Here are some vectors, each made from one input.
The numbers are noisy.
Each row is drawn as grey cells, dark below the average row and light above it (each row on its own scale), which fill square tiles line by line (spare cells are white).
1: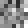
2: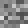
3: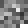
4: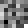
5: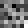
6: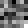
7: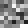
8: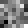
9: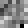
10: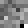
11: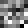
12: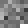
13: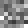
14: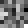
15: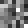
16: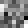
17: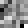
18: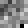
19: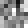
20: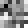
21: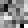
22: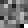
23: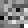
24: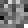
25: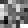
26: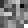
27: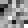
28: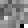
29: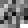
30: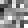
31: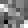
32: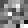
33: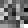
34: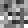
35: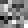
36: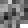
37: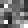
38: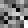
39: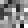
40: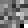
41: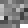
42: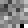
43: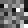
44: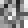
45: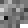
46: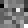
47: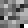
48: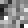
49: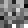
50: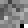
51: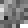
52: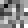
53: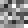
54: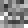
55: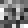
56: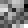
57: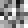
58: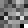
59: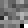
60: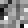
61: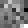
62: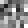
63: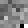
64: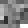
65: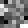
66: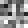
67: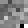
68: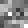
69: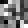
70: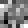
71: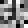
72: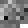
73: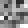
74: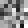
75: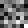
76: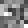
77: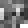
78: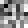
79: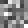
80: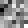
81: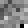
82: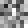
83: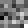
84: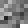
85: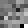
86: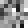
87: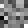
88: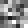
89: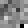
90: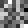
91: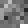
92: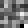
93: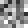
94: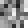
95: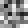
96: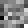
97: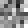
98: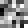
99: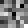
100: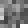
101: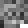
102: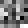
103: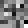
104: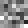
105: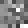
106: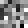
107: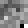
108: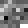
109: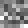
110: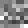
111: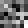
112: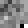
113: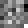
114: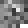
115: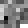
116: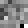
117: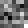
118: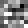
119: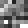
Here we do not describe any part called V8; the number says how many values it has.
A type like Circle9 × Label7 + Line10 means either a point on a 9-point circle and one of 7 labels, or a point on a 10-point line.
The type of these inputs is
Tree7 × (Tree7 × V8 + Unit).
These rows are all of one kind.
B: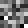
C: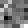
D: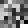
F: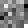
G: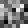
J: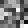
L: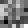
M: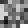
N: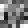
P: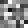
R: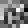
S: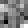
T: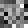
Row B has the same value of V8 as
G, N, R and T.
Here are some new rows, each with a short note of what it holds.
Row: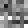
a node of a 7-node tree
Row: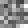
a node of a 7-node tree
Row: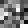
a node of each of two 7-node trees and a value of V8
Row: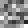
a node of a 7-node tree
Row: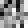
a node of a 7-node tree
